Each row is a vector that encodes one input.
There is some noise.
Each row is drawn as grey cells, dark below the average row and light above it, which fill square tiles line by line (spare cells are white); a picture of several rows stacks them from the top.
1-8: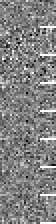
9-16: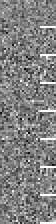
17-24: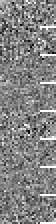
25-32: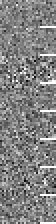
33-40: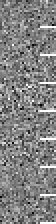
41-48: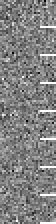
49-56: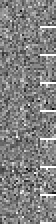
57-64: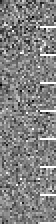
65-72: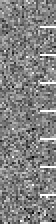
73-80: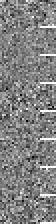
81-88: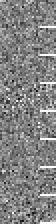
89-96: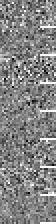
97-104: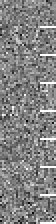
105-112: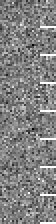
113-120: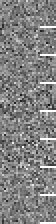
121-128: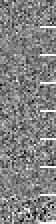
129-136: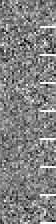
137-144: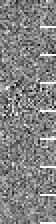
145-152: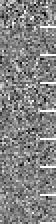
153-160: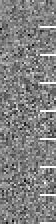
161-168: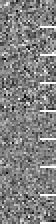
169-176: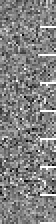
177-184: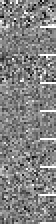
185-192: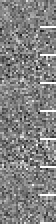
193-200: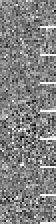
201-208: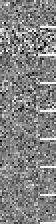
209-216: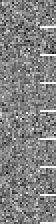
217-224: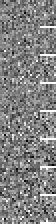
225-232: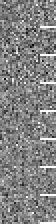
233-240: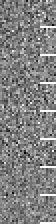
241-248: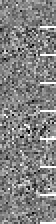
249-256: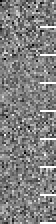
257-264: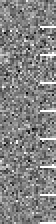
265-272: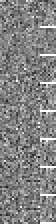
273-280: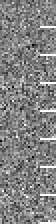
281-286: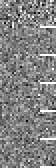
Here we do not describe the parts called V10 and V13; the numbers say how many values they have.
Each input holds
either one of 6 labels and a value of V10, or a point on a 7-point line, or a value of V13.
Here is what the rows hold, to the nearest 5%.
About 30% of them hold one of 6 labels and a value of V10. About 30% of them hold a point on a 7-point line. The rest hold a value of V13.
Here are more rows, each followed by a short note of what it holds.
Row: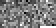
one of 6 labels and a value of V10
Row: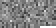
a value of V13
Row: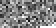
a point on a 7-point line
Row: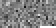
one of 6 labels and a value of V10
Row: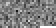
one of 6 labels and a value of V10
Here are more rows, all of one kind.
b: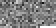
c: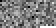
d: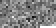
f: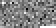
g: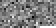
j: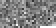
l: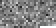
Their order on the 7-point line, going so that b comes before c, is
b, f, l, c, g, d, j.
